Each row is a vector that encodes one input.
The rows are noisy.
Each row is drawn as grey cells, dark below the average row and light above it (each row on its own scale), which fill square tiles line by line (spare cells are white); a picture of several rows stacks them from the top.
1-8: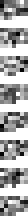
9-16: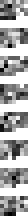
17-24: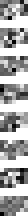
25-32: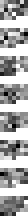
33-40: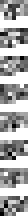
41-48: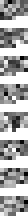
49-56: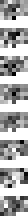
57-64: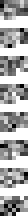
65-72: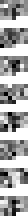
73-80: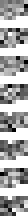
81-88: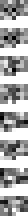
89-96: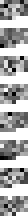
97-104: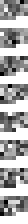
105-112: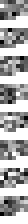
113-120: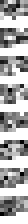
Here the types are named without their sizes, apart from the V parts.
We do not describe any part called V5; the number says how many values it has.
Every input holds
a list of items, each a true/false value and a value of V5.
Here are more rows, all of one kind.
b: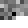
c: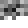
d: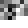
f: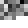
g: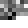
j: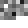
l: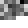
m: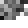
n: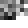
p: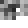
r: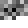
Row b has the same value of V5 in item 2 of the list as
c, d and r.
